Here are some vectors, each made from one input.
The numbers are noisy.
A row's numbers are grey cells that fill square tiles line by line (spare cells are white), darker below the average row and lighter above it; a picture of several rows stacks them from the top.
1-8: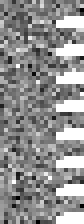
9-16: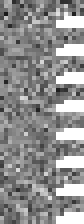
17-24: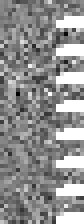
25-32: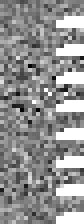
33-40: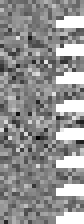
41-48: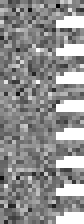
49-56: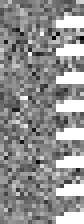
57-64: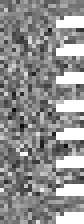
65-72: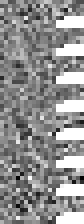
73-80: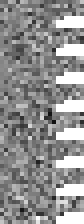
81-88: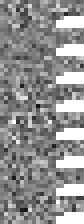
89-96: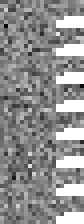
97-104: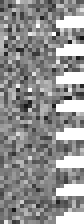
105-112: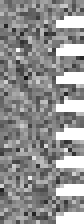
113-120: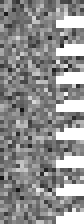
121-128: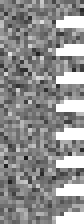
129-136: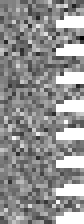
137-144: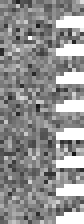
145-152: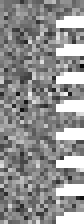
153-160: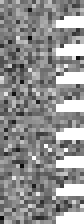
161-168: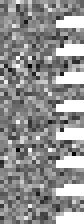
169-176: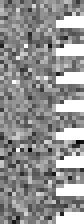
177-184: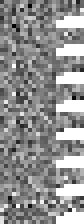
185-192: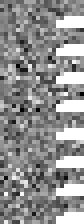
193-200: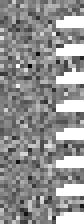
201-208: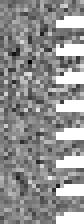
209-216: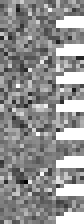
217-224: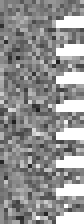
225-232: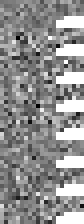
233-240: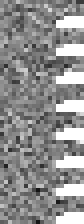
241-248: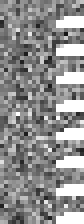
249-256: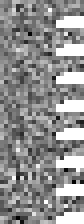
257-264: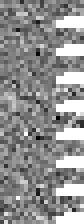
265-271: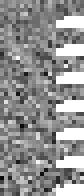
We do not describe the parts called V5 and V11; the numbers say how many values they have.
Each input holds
a point on a 10-point circle, together with either a point on a 9-point circle, a true/false value and a value of V11, or a value of V5.
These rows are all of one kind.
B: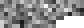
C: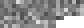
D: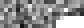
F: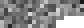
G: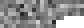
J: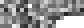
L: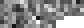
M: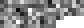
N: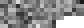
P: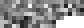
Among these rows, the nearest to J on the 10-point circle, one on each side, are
C and F.
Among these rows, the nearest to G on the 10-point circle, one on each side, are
B and P.
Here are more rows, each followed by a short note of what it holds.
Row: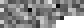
a point on a 9-point circle, a point on a 10-point circle, a true/false value and a value of V11
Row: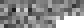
a point on a 9-point circle, a point on a 10-point circle, a true/false value and a value of V11
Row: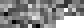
a point on a 10-point circle and a value of V5
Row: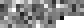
a point on a 10-point circle and a value of V5
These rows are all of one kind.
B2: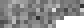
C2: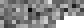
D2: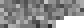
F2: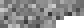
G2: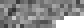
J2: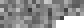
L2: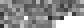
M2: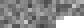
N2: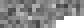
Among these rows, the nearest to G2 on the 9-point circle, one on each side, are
C2 and L2.
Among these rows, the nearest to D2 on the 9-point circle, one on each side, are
F2 and J2.
